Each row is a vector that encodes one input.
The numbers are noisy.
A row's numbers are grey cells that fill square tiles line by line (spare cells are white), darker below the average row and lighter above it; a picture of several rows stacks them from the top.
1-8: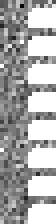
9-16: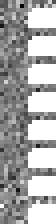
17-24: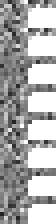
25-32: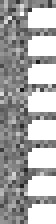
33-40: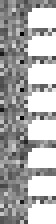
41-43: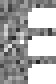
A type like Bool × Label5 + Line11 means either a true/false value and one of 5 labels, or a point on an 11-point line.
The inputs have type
Line4 + Line6.
